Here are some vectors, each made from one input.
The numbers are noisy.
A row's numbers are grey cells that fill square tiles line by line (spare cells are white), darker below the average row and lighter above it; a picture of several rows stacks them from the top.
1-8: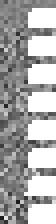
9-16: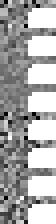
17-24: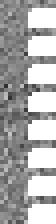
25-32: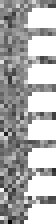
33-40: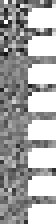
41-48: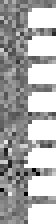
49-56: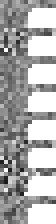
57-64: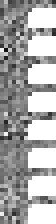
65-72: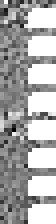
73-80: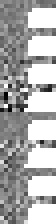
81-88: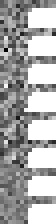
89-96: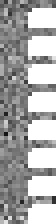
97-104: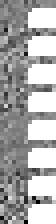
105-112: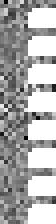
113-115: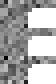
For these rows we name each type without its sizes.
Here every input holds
a true/false value, together with either a label, or a point on a line.
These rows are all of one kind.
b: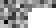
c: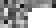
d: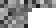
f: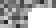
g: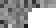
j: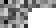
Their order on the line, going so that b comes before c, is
f, g, j, d, b, c.
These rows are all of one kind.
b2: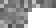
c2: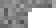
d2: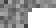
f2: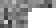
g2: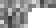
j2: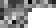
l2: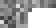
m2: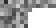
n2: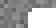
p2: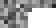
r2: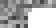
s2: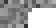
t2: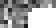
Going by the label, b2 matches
d2, j2 and m2.
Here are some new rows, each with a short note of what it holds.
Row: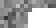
a point on a line and a true/false value
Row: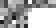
a point on a line and a true/false value
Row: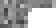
a label and a true/false value
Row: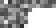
a point on a line and a true/false value
